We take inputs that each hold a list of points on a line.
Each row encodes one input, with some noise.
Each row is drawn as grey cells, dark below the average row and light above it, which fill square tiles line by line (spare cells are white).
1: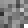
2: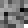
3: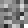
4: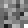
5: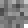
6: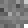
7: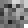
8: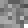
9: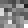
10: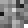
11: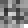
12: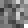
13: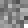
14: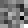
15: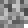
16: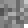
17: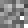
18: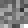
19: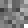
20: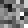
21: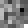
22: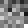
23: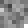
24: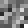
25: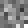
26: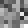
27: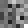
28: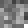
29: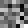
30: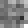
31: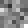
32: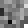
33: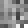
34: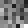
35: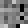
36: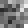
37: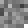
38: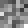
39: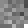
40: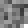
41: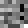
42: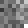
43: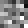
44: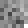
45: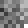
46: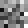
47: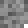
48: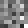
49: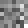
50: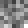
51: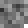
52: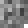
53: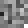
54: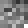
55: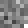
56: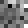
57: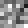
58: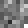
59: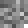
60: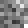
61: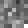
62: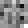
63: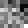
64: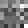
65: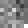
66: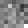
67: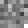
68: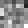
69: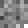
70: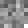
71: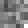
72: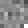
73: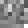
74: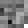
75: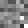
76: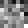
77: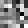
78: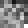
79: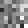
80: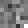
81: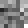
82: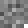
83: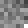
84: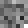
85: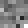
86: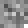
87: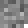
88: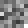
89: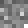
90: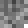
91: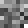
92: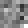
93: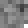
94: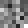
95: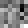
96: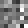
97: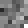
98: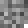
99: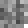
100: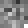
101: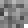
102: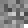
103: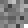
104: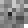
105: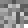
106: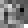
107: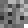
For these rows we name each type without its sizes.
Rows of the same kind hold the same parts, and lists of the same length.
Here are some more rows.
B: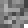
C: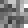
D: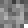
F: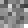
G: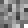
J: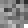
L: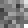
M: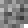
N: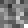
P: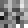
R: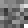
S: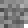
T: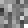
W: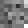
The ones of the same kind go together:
B, D, G, J, N
C, F, L, P, S, T, W
M, R

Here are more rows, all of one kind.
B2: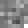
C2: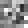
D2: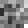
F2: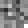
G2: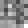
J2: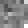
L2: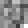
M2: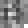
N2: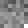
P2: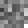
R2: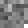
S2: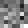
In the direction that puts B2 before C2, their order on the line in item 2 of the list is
N2, M2, R2, B2, C2, J2, S2, D2, L2, F2, G2, P2.
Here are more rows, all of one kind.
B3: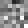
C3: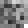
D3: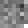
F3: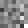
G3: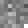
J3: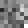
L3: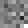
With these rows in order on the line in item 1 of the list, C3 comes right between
G3 and L3.
